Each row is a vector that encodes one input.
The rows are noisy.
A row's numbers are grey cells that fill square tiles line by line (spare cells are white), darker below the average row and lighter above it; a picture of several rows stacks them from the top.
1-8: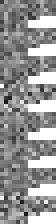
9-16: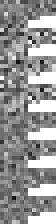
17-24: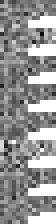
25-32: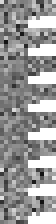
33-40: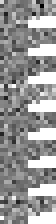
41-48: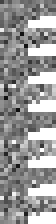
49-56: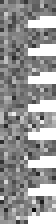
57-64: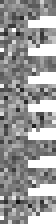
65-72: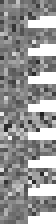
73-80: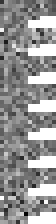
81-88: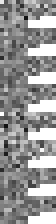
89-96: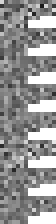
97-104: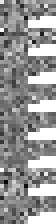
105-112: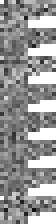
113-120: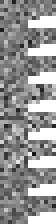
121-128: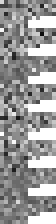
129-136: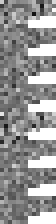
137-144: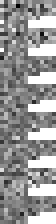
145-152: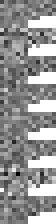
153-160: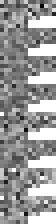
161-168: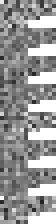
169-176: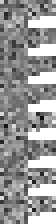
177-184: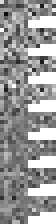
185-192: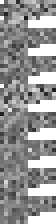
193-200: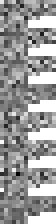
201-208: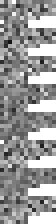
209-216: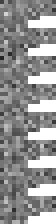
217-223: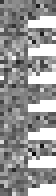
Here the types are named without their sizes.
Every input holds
either a label, or a point on a line.
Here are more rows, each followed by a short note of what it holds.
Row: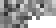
a label
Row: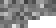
a point on a line
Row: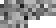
a label
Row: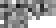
a label
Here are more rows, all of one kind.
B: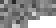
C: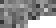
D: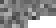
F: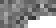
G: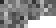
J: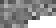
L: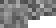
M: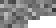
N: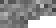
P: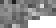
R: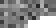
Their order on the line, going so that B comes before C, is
B, P, D, J, M, N, L, F, C, R, G.
